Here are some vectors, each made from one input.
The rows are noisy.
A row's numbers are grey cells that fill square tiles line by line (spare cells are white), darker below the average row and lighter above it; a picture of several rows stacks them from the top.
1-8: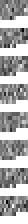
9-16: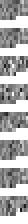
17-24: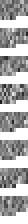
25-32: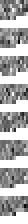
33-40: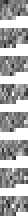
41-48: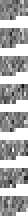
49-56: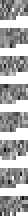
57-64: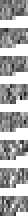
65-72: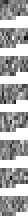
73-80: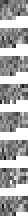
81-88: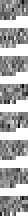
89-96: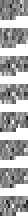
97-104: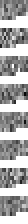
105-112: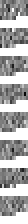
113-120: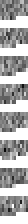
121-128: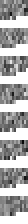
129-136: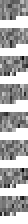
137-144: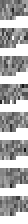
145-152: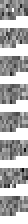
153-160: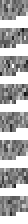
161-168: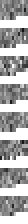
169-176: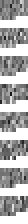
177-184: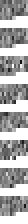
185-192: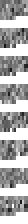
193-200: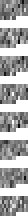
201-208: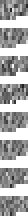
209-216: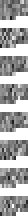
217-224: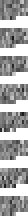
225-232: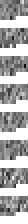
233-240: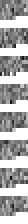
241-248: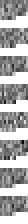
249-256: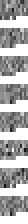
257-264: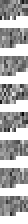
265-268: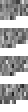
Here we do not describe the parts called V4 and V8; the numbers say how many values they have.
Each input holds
a value of V8, together with either a point on a 5-point line and a value of V4, or a point on a 7-point line.
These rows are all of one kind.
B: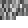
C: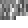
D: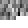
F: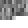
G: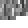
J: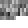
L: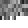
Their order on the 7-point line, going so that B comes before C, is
L, F, B, J, C, D, G.
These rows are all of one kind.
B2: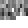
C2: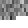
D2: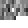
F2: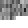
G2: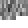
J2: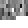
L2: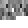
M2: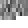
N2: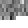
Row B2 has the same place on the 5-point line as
G2 and N2.
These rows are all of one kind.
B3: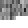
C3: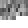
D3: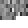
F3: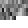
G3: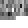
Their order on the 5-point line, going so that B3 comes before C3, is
B3, D3, G3, F3, C3.
